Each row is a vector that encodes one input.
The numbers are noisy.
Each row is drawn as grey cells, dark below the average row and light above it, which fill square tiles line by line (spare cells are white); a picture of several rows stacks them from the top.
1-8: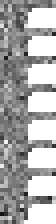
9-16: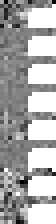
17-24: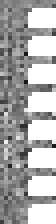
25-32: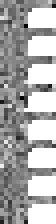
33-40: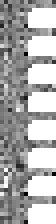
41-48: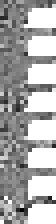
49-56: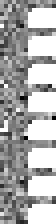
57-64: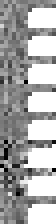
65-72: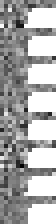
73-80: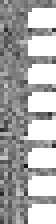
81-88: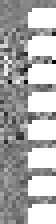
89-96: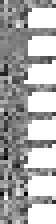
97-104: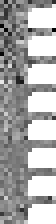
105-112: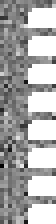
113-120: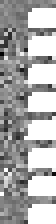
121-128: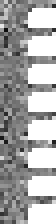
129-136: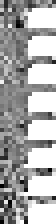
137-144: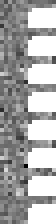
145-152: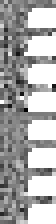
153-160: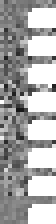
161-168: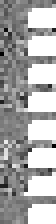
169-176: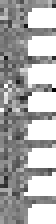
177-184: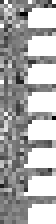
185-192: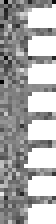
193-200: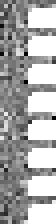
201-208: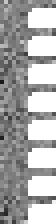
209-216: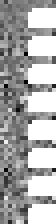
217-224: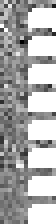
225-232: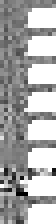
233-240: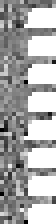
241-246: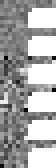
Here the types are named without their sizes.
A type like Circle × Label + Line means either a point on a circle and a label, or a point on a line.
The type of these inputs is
Line × Tree.
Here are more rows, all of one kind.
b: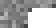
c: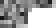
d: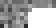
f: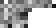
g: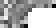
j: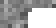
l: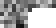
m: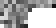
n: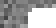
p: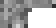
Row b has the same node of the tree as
j, l and n.
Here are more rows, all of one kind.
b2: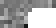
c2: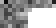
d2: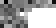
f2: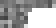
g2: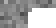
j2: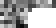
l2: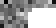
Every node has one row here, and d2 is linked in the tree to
b2.
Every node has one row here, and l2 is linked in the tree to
f2.
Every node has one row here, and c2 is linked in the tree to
g2.
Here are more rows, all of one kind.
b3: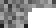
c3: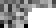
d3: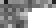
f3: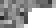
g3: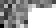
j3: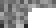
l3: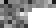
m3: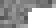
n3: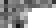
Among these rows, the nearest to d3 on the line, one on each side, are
c3 and j3.
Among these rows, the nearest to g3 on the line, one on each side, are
f3 and m3.
